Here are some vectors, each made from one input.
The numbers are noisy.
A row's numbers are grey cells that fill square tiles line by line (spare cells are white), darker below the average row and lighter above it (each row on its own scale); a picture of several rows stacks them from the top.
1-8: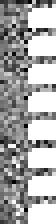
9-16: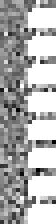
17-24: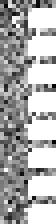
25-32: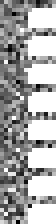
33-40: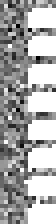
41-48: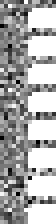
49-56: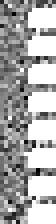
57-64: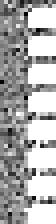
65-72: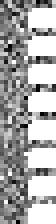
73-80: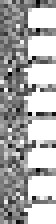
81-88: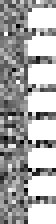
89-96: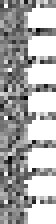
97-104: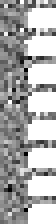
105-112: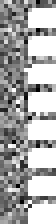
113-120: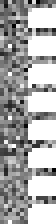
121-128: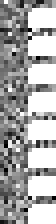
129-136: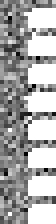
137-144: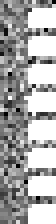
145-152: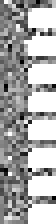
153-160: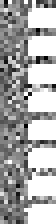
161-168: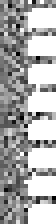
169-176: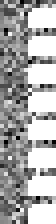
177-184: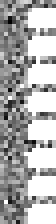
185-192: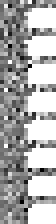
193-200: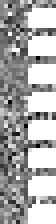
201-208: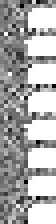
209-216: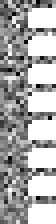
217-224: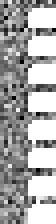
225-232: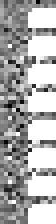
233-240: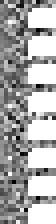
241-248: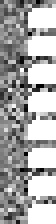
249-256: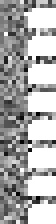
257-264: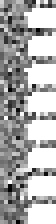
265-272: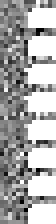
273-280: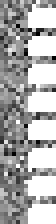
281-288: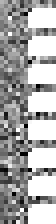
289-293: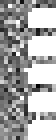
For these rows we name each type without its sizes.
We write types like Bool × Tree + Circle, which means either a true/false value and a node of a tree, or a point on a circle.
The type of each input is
Bool × Bool × Bool × Bool + Tree × Tree × Tree × (Tree + Unit).
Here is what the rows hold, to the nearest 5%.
About 60% of them hold a node of each of three trees, together with either a fixed value, or a node of a tree. The rest hold four true/false values.
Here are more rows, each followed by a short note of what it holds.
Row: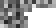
four true/false values
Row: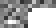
a node of each of three trees
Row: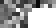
a node of each of three trees
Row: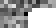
a node of each of three trees
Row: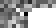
a node of each of three trees
